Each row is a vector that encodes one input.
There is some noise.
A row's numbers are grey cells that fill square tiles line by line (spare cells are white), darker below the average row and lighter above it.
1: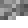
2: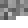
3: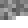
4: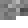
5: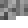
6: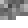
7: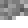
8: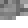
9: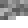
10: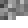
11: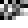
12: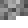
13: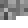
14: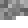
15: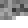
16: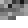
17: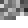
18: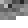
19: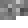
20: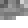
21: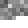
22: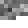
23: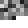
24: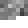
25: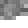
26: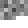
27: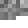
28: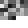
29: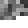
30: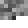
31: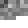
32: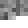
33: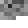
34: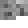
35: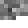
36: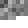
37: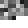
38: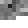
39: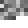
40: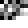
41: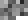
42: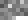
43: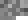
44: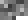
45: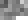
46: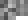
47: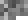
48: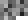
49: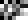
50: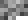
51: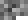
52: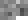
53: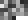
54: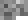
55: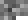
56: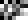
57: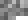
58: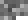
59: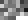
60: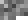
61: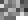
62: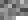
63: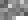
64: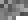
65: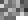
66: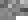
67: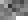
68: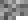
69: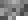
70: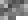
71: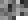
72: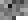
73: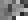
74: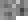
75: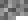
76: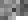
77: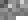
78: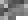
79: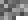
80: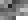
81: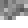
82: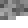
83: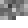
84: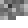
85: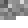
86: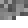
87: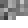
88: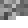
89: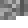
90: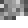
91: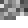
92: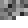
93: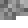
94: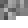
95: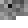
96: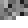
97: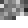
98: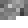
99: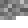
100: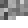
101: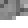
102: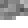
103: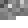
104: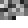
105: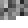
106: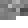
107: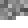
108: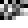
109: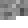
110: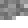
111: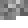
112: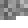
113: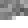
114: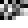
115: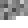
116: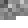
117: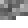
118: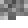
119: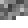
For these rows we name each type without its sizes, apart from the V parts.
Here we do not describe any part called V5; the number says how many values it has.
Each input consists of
a list of items, each a true/false value and a value of V5.
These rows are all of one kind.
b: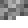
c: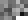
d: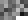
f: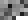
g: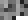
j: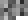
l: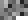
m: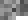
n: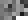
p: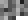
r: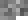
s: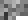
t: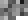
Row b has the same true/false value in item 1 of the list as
m, r and s.
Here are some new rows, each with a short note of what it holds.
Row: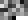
a list of one item
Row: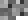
a list of two items
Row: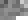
a list of three items
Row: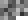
a list of two items
